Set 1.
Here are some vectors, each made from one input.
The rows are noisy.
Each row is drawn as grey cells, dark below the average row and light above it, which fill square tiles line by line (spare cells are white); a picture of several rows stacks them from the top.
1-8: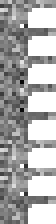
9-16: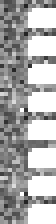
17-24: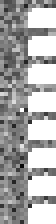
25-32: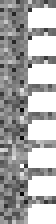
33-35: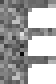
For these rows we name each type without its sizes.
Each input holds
a label.
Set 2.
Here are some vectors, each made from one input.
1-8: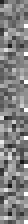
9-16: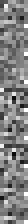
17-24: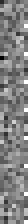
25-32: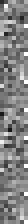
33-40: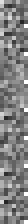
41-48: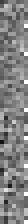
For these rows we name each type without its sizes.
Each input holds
a point on a line.
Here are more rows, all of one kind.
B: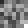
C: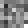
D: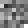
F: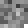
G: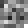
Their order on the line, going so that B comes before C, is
G, B, F, C, D.
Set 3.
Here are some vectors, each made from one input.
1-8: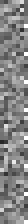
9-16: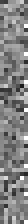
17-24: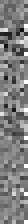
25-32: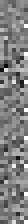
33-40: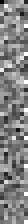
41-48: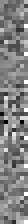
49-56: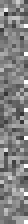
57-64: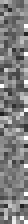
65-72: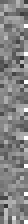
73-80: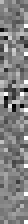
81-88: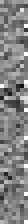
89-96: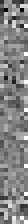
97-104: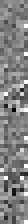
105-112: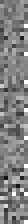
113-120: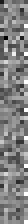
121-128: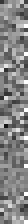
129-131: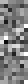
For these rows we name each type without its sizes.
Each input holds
a label.
